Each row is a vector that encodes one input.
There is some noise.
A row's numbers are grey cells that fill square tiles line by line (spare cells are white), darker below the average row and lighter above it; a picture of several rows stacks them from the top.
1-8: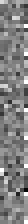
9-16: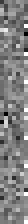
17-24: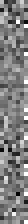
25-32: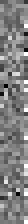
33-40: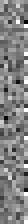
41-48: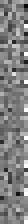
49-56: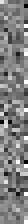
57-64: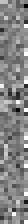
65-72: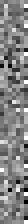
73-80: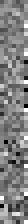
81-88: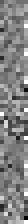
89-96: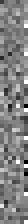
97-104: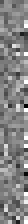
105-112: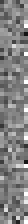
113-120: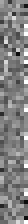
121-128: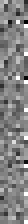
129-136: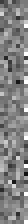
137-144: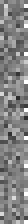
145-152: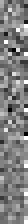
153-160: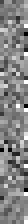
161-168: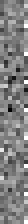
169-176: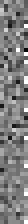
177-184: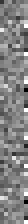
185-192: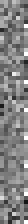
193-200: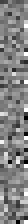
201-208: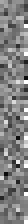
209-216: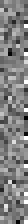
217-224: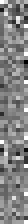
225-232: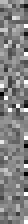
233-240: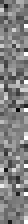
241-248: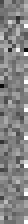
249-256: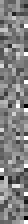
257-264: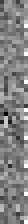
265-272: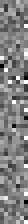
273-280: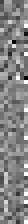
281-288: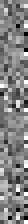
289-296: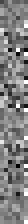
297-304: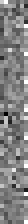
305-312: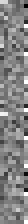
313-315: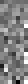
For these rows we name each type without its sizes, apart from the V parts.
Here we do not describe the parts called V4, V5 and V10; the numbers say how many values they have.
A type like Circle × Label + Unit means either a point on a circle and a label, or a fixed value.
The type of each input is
((Bool × Bool × Bool + V4) × V10 + V5) × (Label + Line).
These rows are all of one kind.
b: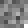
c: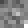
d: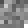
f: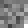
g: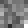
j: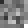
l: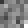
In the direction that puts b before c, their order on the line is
l, b, d, g, c, f, j.
